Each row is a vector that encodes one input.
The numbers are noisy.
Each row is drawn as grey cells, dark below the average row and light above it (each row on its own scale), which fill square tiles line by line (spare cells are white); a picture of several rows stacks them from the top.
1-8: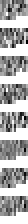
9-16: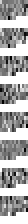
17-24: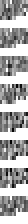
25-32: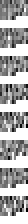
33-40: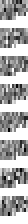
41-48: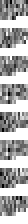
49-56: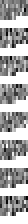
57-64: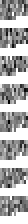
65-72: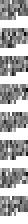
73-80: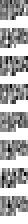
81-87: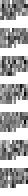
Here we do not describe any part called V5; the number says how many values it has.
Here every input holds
a list of up to two items, each a true/false value and a value of V5.
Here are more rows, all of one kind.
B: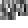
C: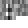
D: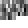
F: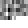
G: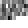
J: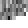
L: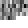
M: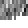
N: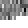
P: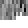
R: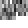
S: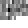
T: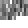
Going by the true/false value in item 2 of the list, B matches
L, P and R.
